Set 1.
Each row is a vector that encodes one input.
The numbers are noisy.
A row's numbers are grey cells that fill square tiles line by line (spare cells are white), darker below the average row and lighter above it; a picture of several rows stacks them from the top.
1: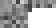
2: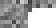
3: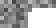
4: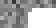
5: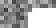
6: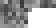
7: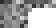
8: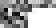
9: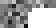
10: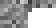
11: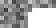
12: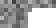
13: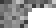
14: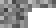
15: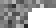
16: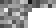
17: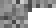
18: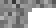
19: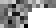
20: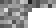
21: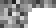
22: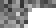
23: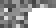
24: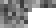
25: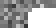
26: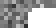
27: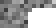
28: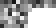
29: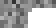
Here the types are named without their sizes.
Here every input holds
a label.
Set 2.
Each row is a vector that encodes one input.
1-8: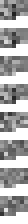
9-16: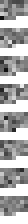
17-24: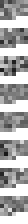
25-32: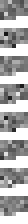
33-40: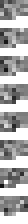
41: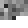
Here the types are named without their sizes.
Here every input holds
a node of a tree.
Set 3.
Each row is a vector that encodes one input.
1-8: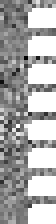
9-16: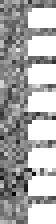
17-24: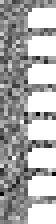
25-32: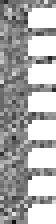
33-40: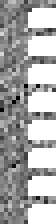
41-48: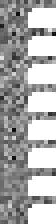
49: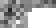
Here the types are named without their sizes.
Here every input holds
a node of a tree.
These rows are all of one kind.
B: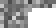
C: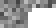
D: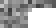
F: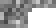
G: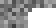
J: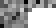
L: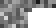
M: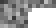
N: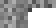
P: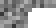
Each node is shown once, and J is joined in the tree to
L.
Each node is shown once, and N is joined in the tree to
C and L.
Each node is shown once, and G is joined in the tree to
P.
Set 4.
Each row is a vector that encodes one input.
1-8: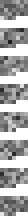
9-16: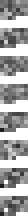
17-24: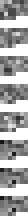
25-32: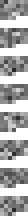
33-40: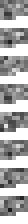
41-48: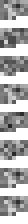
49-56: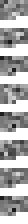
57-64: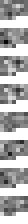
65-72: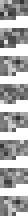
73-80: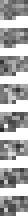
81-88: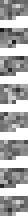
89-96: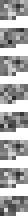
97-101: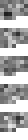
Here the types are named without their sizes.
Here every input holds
a node of a tree.
